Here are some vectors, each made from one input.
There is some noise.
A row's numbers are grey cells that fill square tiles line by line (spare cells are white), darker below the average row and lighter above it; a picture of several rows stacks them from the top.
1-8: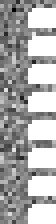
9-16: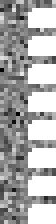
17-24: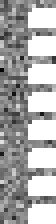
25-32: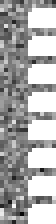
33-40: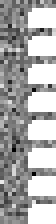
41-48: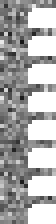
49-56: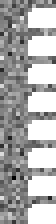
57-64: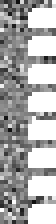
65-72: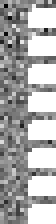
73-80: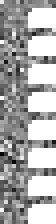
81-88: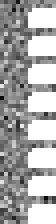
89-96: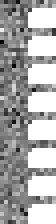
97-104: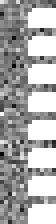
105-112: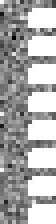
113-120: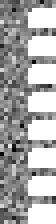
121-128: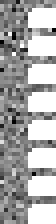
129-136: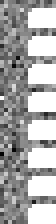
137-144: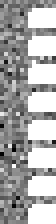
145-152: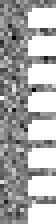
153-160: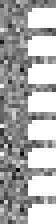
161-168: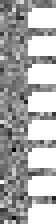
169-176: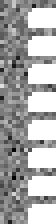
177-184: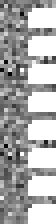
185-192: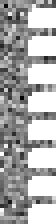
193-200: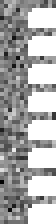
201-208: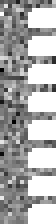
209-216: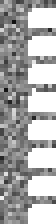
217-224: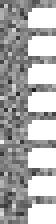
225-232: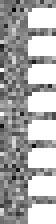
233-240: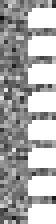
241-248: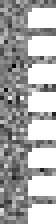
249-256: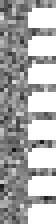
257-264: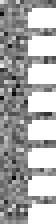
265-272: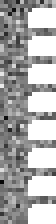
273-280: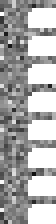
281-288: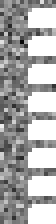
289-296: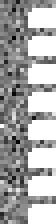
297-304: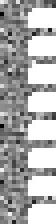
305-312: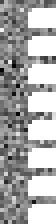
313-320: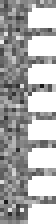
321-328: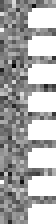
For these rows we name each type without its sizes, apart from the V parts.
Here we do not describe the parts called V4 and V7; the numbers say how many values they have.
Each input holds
a label, a point on a line and a value of V4, together with either a point on a line, or a value of V7.
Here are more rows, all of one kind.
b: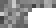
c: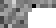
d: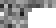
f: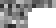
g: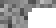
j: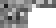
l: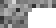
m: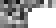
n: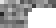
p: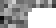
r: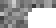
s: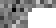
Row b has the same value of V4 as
m and r.
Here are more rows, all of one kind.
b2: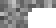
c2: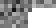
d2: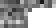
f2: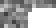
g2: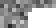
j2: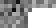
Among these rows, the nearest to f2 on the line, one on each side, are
c2 and g2.
